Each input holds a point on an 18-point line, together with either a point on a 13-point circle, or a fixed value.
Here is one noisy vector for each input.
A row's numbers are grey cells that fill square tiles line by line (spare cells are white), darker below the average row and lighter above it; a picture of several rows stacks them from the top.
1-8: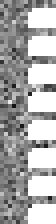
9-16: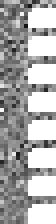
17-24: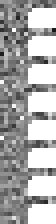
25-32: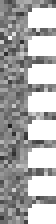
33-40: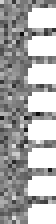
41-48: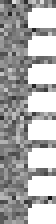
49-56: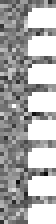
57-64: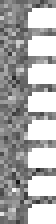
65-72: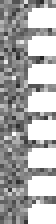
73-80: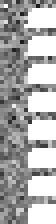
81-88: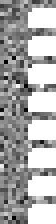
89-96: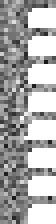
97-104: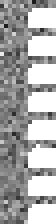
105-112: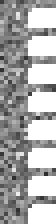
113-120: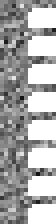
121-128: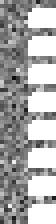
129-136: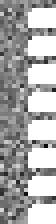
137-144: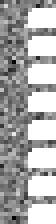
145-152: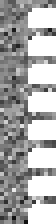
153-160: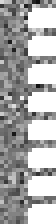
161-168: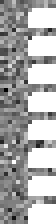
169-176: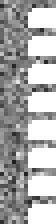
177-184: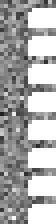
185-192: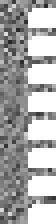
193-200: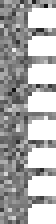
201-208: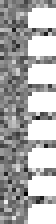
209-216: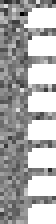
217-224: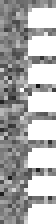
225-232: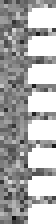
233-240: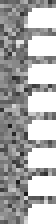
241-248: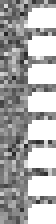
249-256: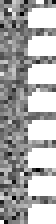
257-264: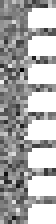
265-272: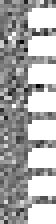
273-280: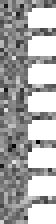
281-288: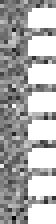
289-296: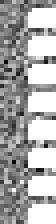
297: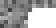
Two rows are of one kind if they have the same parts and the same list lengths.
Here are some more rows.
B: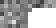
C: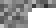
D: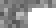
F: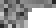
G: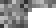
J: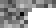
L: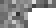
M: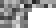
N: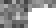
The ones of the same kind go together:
B, D, G, N
C, F, J, L, M

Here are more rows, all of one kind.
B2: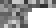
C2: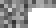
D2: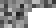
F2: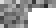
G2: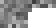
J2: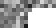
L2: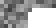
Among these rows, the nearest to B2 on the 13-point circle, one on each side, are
G2 and L2.
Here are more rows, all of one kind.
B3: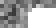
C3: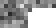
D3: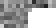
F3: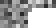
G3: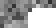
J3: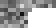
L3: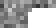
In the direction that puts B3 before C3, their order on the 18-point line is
F3, B3, C3, J3, G3, L3, D3.
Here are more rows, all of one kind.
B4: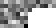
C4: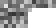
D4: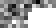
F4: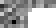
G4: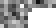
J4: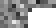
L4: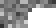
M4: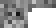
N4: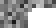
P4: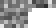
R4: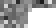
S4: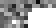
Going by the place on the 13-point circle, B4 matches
C4, D4, P4 and S4.
